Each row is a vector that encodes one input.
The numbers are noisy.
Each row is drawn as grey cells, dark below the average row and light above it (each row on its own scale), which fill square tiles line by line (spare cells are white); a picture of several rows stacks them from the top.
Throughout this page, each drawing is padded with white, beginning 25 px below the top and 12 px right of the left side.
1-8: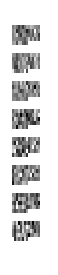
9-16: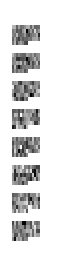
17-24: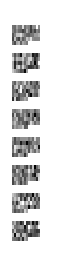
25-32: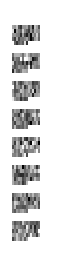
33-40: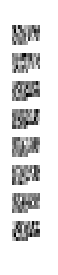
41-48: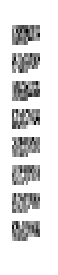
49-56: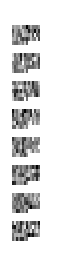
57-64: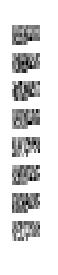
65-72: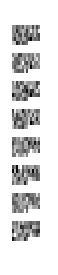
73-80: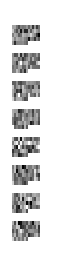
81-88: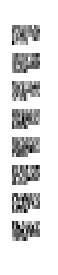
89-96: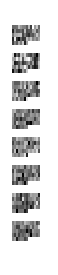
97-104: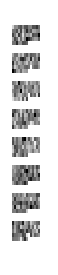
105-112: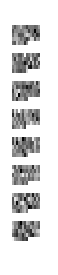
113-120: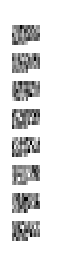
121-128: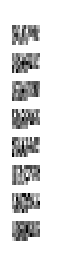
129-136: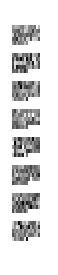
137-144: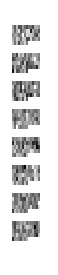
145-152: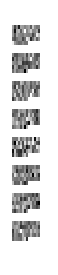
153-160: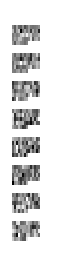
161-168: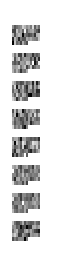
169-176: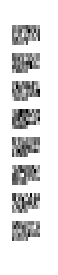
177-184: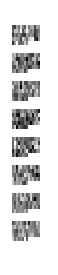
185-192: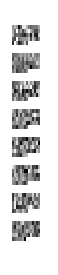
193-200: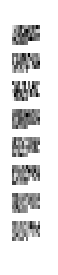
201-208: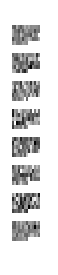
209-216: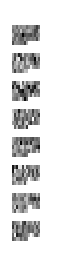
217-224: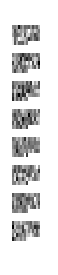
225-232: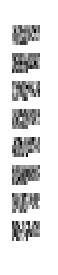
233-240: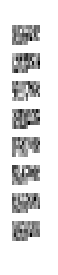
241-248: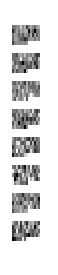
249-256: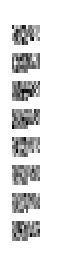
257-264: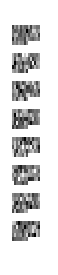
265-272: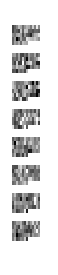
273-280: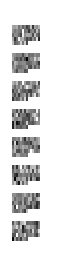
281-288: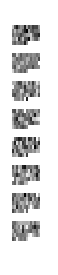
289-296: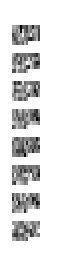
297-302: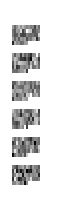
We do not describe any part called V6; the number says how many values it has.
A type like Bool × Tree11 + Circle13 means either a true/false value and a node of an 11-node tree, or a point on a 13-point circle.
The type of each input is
(Circle5 × Label12 + V6) × Line8.
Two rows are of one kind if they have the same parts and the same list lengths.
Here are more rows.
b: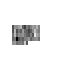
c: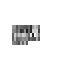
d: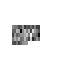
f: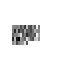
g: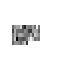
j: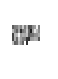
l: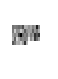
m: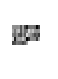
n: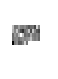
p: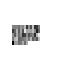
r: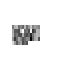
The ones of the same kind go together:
b, g, l, r
c, d, f, j, m, n, p

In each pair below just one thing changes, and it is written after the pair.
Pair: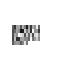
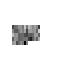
the place on the 8-point line
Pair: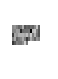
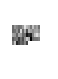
the label
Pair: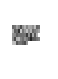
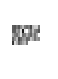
the place on the 8-point line
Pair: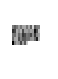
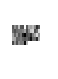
the label
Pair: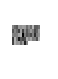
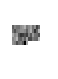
the label
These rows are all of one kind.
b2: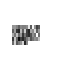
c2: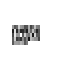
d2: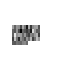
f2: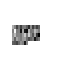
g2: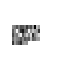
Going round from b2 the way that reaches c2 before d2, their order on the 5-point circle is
b2, g2, c2, f2, d2.
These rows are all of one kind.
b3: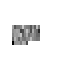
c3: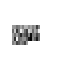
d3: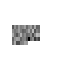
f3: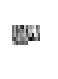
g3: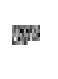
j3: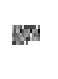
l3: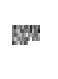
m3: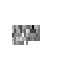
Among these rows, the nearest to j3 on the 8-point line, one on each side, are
b3 and m3.
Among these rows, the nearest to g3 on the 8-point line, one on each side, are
c3 and f3.
